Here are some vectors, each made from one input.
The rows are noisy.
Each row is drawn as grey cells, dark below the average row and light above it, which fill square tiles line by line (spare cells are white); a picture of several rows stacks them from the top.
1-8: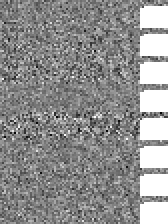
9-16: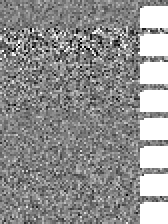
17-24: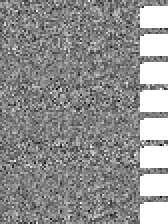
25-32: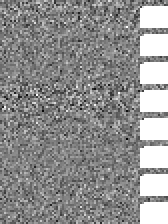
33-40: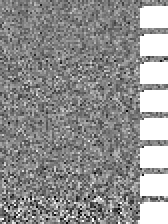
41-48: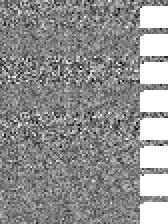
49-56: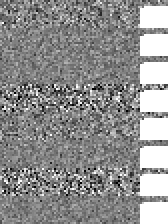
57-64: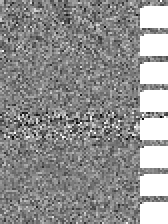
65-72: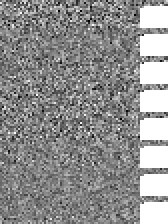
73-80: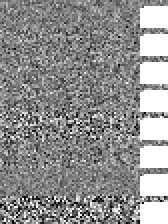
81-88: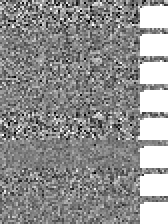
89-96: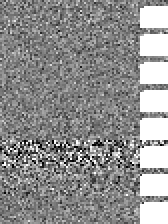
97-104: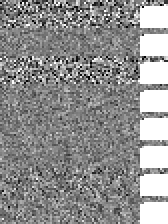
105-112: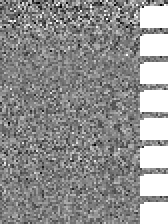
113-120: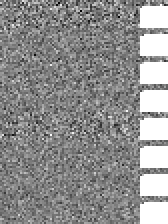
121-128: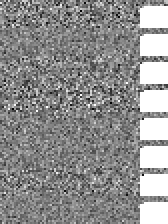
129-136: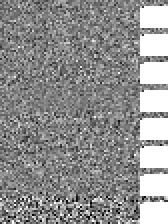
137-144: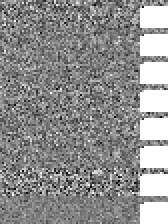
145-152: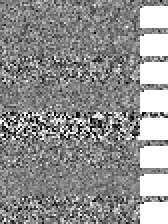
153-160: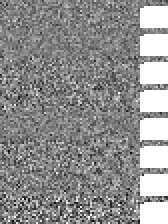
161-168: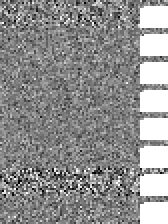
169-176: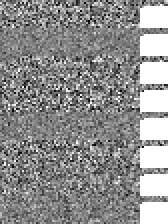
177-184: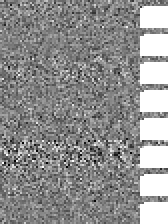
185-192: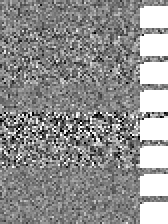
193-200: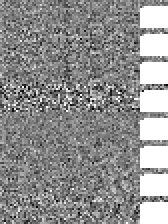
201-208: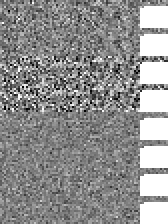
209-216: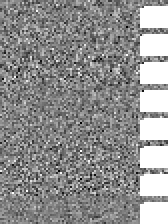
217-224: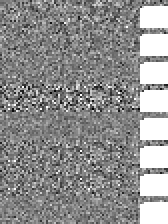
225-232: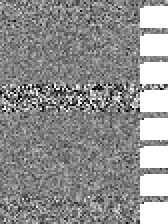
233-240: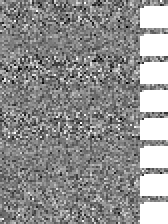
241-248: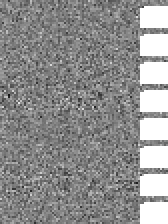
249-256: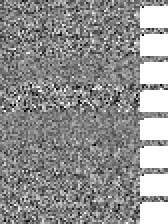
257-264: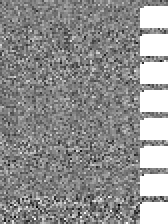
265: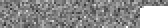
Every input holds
either a point on a 19-point circle, or a point on each of two 7-point lines, or a point on a 19-point line.
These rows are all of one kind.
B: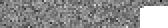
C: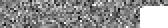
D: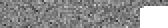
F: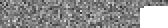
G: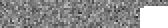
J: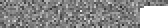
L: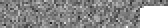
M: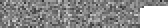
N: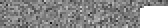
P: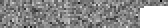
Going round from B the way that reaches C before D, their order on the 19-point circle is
B, C, J, M, P, G, F, L, N, D.
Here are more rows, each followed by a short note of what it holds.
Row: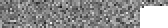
a point on each of two 7-point lines
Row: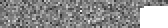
a point on a 19-point circle
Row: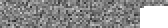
a point on a 19-point line
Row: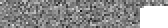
a point on a 19-point line
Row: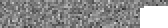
a point on a 19-point circle
